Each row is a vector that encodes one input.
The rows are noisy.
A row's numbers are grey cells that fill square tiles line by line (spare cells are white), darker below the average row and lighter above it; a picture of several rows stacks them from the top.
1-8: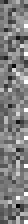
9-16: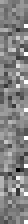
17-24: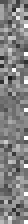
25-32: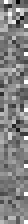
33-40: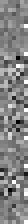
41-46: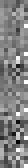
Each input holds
a list of up to two points on a 6-point line.
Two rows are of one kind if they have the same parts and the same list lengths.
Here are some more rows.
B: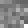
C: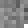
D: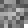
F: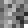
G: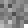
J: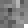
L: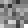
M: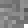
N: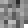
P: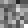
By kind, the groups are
B, G, J, L, P
C, M, N
D, F

